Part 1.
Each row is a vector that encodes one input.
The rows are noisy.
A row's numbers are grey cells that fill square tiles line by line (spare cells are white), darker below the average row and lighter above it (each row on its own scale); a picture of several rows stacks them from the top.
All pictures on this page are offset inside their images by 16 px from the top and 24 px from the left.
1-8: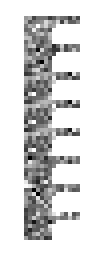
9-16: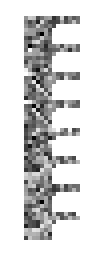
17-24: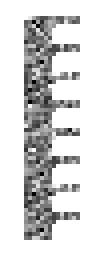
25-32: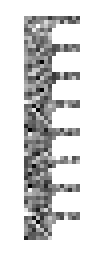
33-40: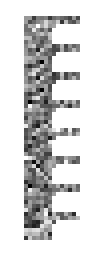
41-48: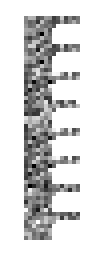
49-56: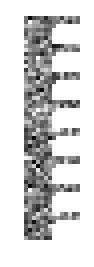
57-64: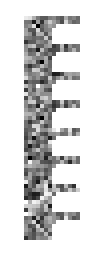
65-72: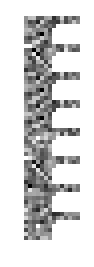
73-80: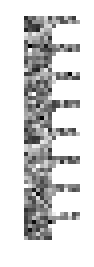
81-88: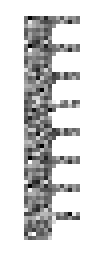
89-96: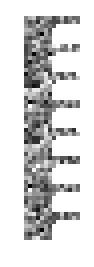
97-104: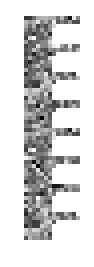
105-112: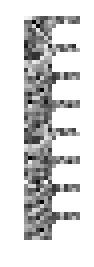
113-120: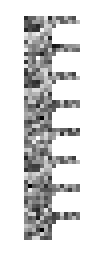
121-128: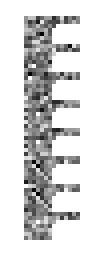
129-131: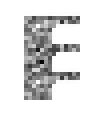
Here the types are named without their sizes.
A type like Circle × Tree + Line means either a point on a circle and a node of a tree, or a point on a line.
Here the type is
Label.
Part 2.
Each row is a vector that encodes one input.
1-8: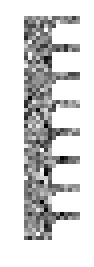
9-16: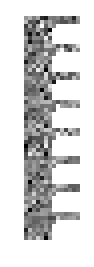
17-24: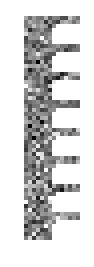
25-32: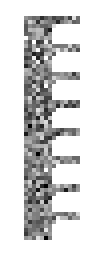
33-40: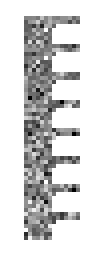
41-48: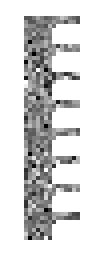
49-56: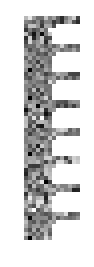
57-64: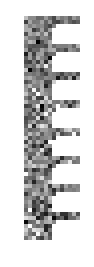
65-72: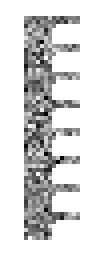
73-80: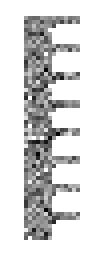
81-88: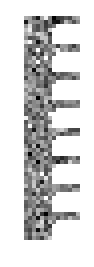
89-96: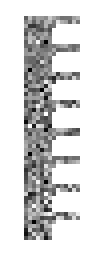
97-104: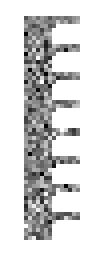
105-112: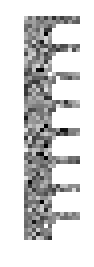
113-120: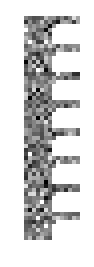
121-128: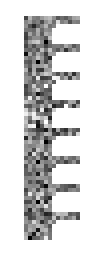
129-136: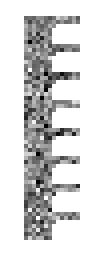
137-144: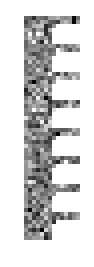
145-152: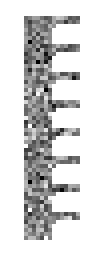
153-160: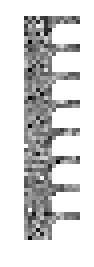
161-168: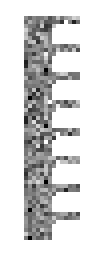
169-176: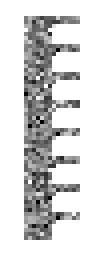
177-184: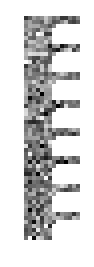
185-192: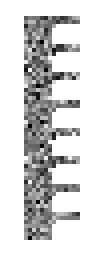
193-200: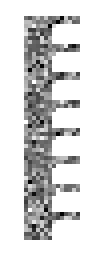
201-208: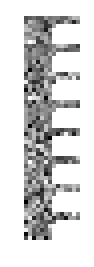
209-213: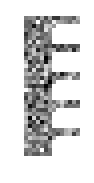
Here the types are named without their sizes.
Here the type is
Line.
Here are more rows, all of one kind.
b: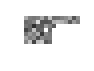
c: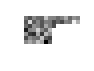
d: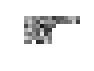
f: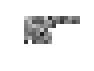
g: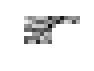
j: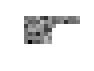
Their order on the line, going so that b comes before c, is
b, c, f, g, d, j.
